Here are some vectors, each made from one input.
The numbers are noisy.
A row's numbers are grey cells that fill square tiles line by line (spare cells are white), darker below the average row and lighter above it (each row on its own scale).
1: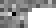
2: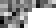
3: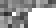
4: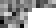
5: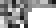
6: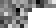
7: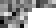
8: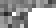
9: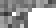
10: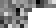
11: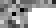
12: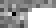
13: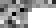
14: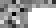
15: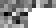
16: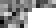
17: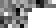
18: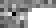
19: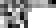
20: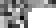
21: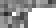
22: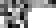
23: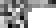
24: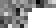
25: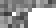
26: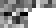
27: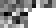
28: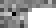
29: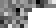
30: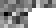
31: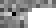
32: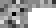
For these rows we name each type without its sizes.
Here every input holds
a point on a line.
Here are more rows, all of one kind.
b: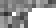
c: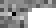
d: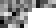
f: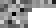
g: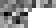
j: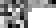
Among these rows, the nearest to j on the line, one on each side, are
b and f.
